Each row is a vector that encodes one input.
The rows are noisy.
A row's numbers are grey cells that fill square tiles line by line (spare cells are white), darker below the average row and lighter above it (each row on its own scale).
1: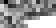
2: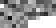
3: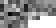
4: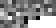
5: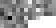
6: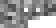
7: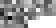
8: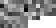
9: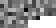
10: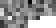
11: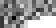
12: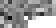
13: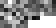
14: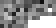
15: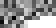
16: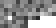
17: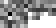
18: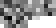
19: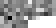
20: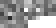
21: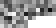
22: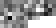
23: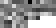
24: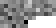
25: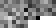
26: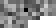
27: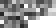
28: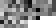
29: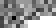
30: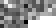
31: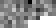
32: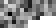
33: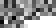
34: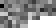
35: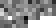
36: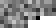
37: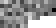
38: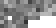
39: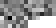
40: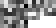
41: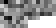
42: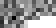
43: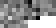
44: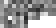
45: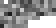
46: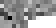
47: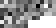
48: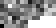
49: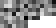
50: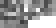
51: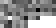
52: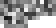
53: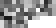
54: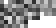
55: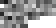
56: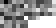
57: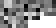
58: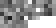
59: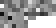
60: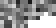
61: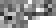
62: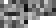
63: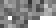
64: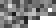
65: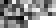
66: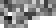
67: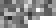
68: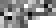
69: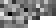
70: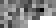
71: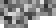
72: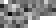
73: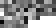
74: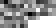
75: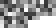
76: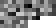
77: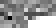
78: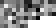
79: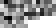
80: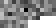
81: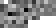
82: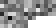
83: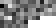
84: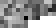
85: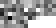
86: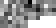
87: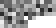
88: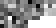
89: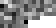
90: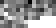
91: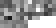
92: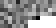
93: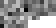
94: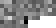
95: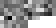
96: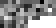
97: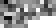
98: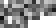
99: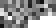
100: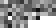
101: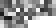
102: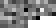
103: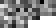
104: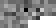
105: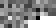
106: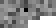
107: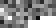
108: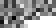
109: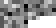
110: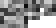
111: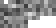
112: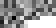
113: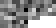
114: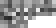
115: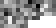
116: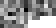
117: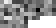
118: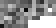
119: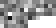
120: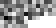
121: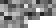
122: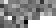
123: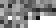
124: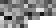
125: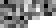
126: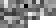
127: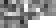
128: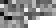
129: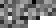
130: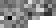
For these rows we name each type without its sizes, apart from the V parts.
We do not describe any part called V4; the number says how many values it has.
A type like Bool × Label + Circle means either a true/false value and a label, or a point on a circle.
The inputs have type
List(Line × V4).
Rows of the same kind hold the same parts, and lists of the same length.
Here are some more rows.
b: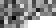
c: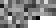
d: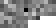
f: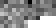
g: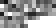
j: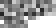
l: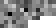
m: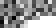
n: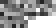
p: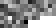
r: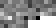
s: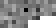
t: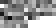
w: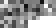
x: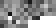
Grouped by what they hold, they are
b, m
c, d, f, l, p, r, s, w, x
g, j, n, t

